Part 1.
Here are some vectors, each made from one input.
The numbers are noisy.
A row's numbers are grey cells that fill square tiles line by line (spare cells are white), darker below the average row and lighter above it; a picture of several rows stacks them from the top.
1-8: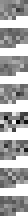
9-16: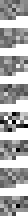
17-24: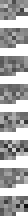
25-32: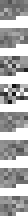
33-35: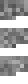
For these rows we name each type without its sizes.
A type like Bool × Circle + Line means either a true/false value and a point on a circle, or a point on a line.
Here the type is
Bool × Bool × Bool + Line.
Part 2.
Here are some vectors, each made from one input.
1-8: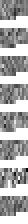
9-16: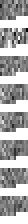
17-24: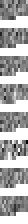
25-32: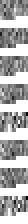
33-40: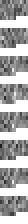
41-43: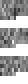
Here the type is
Bool × Circle5 + Unit.
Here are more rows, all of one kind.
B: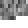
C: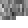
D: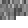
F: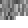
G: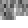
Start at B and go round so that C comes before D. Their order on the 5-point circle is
B, G, F, C, D.
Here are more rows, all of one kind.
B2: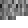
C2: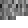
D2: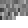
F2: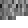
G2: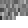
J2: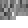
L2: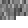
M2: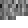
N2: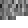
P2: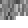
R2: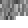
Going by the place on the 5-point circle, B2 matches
C2, F2, M2 and N2.
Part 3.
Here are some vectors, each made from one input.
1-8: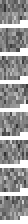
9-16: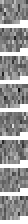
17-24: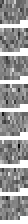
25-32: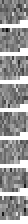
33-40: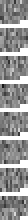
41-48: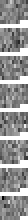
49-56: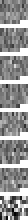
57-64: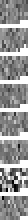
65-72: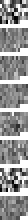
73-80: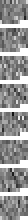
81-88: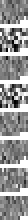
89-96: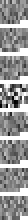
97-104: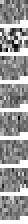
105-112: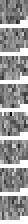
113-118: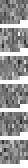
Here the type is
Label8 × Label8 + Unit.
